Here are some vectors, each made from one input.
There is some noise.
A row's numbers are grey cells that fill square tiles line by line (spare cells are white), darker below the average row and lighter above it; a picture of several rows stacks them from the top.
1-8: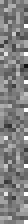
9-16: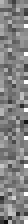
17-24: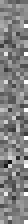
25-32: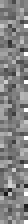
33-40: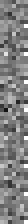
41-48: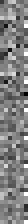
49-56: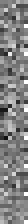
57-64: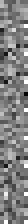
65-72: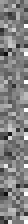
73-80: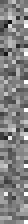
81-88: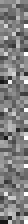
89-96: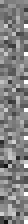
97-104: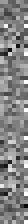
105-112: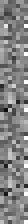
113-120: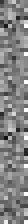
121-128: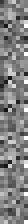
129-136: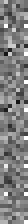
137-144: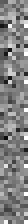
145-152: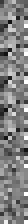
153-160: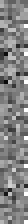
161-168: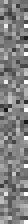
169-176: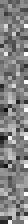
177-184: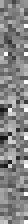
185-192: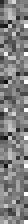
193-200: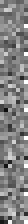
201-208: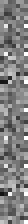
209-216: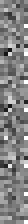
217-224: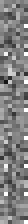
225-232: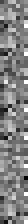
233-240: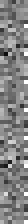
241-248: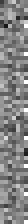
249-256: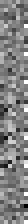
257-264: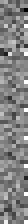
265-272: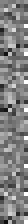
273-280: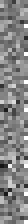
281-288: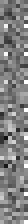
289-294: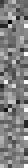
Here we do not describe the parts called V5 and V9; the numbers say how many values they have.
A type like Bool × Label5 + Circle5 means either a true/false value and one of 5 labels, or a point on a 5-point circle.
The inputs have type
(Line7 + V9) × Line11 + Line8 × V5.
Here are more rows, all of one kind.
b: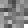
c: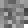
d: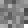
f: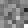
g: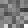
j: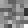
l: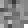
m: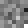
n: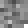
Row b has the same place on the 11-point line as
l and n.
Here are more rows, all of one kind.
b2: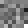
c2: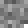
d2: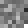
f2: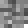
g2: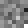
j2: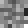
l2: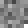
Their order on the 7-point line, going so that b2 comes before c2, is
g2, f2, j2, b2, d2, l2, c2.
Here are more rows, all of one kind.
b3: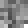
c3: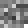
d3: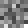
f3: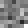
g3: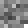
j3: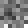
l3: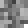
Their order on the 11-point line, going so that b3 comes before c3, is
b3, l3, f3, c3, g3, d3, j3.
